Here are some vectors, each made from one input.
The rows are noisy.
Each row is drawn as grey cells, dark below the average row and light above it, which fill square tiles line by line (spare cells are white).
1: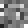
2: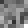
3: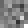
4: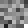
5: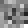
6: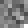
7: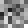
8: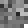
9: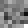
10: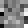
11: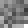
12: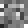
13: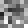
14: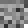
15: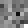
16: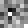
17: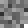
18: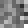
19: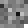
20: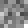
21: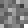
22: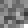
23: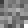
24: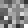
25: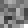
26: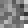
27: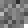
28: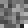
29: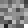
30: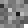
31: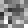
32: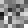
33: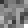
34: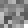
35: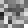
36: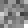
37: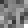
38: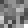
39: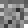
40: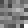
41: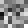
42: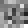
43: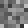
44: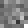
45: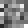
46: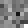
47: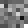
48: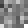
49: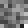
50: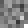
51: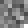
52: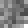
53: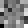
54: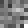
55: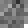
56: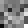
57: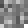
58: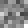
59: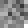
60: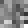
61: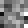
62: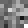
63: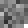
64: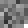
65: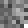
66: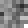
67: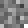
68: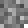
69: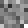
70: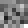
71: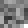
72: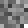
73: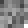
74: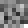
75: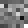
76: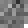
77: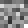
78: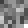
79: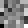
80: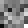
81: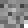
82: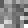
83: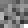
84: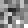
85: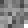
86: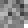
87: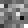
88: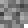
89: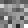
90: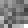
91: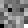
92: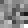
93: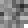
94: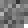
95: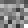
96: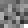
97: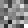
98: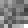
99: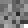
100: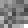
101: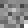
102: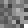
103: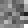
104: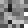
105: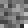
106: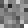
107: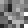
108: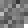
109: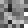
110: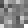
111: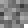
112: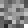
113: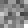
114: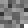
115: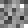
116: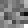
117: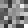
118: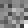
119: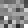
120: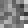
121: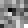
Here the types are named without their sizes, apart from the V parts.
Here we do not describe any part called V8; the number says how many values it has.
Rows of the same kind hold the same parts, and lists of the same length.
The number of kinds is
2.
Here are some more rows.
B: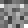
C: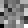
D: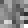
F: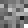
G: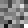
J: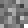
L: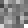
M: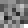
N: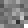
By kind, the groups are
B, C, F, G
D, J, L, M, N

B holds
a point on each of two lines and a true/false value.
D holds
a point on a line and a value of V8.
